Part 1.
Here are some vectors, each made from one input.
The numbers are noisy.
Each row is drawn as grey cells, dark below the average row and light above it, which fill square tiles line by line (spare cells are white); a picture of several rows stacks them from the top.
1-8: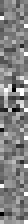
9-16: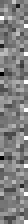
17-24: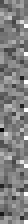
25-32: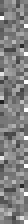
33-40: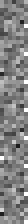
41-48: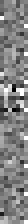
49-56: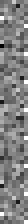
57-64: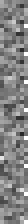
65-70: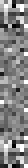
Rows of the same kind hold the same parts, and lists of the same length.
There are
3 kinds of row.
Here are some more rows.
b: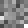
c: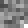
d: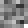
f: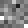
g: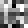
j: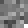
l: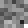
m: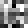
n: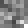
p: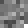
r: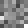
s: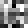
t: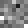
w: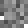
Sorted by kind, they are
b, c, f, j, n, p, r, t, w
d, l
g, m, s

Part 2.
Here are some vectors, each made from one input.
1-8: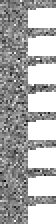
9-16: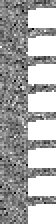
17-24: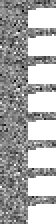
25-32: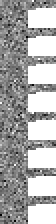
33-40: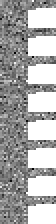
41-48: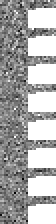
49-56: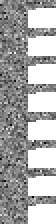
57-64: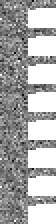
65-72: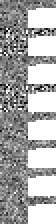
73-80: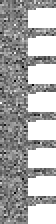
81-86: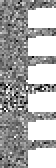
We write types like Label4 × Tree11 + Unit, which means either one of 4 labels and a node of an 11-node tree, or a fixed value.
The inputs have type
List2(Circle8).
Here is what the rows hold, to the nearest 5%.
All of them are lists of up to two points on an 8-point circle: about 5% are empty, 45% hold one and 55% two.
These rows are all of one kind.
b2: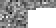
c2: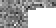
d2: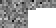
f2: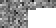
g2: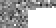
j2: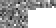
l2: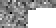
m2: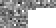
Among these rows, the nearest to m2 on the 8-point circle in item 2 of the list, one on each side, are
b2 and g2.
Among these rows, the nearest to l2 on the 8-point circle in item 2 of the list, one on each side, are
c2 and f2.
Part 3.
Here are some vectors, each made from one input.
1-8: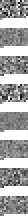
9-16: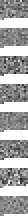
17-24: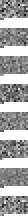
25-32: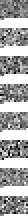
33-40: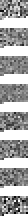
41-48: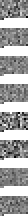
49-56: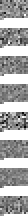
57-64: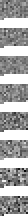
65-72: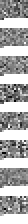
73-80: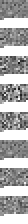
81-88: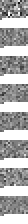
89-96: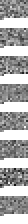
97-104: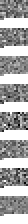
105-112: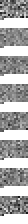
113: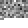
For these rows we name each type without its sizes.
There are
2 kinds of row.
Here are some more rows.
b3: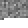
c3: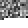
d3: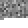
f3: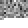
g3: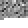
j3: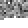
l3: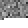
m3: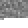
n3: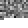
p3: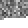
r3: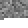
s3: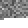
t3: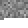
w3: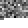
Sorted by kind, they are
b3, f3, g3, n3, t3
c3, d3, j3, l3, m3, p3, r3, s3, w3

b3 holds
three true/false values.
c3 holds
a node of a tree.
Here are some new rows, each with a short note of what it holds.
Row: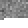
three true/false values
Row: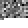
a node of a tree
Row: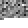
three true/false values
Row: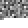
three true/false values
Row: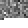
three true/false values
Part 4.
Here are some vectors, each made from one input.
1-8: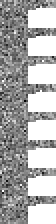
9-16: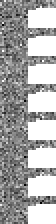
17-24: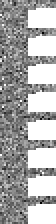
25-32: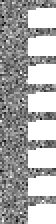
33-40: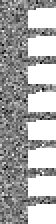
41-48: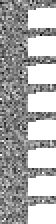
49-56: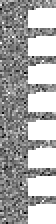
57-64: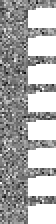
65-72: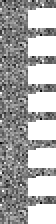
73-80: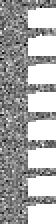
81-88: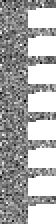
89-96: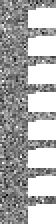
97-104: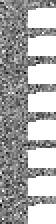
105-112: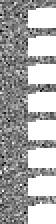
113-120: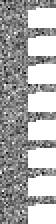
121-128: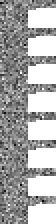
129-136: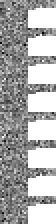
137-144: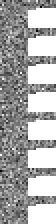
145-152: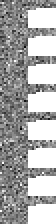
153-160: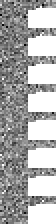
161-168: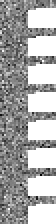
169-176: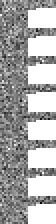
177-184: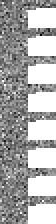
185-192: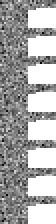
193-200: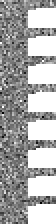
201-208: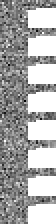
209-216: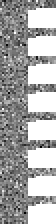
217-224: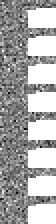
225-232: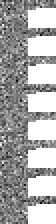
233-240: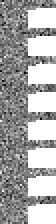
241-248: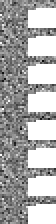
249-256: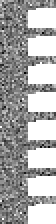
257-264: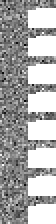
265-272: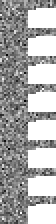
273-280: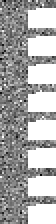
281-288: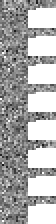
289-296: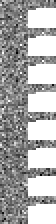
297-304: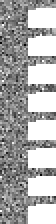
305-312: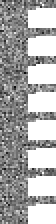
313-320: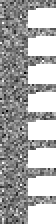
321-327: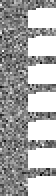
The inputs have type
(Bool × Bool × Bool + Unit) × Circle20.
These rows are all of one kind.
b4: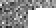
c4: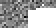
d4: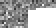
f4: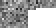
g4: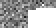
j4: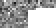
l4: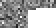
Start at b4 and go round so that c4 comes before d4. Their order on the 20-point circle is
b4, j4, f4, l4, c4, d4, g4.
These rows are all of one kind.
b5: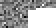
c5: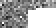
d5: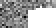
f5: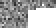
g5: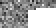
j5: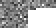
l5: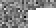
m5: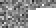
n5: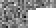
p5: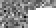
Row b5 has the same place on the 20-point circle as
f5 and m5.
